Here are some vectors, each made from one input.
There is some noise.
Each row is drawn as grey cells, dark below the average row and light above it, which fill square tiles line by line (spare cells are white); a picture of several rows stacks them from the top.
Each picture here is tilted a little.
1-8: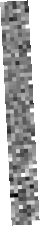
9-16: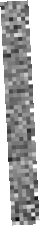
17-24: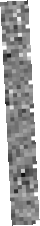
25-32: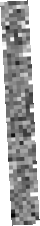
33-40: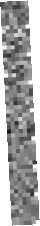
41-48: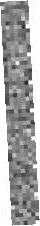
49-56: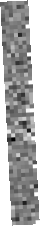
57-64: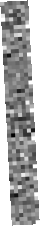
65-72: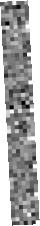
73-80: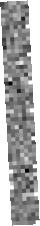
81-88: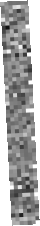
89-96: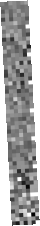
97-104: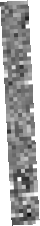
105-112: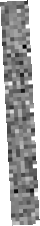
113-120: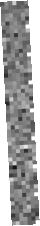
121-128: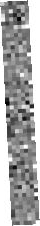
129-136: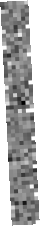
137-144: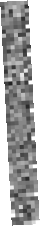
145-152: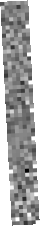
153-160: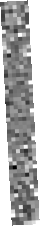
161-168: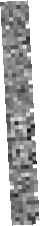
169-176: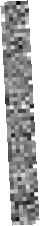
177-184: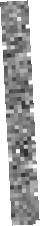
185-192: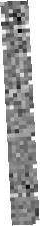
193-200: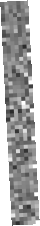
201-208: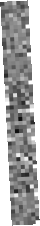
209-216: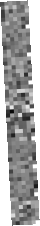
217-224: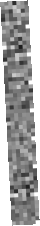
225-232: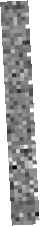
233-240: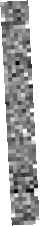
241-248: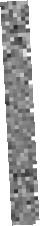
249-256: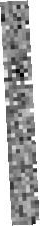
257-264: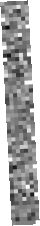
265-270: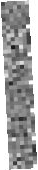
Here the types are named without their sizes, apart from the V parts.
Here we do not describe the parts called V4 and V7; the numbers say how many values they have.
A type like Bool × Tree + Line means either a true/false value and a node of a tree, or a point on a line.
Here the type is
(Bool × Bool × Bool × Bool + Unit) × V4 × V7 + List(Line).
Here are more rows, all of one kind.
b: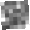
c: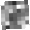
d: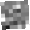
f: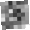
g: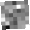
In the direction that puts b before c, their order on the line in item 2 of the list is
f, d, g, b, c.
